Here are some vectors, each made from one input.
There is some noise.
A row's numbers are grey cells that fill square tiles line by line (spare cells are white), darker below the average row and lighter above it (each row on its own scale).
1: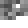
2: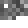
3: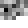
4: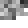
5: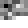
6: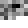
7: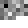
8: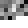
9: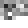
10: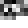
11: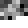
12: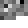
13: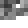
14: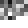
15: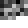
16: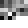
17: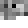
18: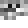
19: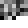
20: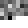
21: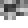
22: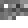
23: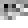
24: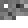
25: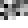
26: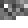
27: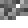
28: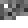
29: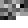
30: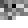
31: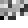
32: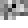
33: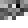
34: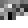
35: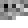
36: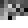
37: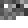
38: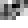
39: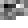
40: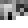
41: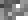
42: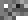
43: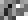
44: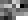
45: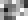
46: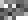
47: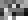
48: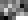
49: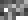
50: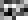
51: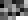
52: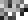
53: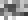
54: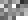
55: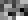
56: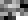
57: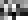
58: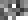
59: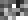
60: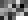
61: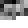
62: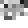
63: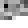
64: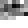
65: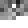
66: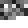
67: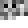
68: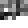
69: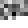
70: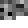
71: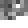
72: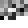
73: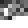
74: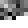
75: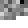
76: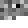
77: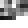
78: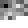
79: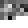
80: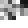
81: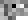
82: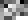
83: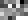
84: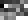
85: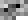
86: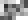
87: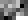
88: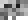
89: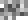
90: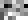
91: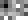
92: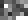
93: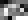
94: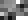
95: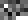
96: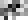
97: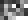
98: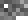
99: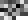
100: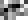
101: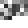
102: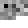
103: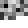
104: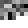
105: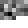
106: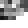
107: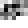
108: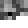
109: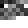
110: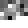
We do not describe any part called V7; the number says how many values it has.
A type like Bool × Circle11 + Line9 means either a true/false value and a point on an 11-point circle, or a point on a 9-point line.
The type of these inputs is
Bool × (Circle6 + V7).
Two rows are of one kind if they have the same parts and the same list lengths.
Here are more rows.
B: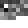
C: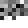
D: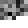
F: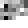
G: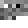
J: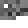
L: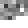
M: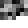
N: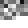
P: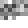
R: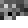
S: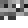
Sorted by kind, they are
B, C, D, G, J, M, P, R
F, L, N, S

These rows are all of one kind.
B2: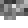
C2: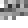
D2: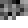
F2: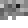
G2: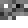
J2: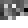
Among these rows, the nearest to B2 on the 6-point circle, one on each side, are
C2 and D2.
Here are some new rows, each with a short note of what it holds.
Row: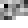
a true/false value and a value of V7
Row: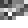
a true/false value and a value of V7
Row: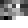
a true/false value and a value of V7
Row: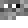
a point on a 6-point circle and a true/false value
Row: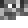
a true/false value and a value of V7
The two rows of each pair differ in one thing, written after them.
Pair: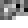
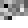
the true/false value
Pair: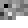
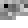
the true/false value
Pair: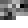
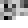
the true/false value
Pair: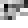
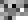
the value of V7
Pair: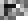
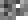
the true/false value
